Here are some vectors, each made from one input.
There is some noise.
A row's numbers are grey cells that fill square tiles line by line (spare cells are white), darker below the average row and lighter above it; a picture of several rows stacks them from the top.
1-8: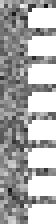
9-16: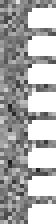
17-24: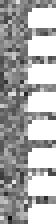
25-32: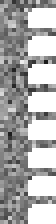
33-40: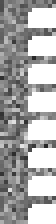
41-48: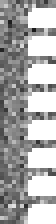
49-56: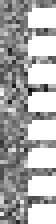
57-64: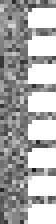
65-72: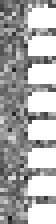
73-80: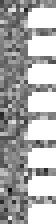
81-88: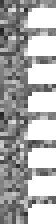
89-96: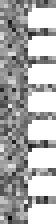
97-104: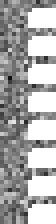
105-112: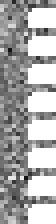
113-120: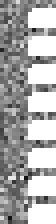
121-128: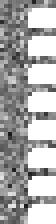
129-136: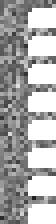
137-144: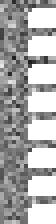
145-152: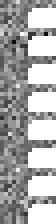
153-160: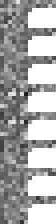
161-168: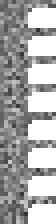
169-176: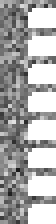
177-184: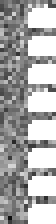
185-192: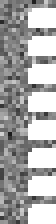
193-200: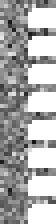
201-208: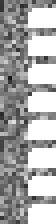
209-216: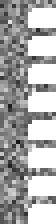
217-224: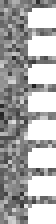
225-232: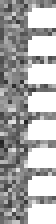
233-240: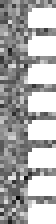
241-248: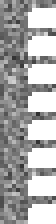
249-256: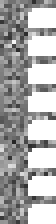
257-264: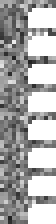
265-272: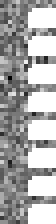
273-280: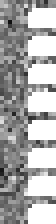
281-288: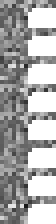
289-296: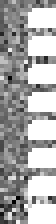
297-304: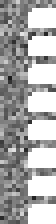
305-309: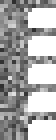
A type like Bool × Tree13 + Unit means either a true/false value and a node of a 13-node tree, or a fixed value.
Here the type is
Label10.
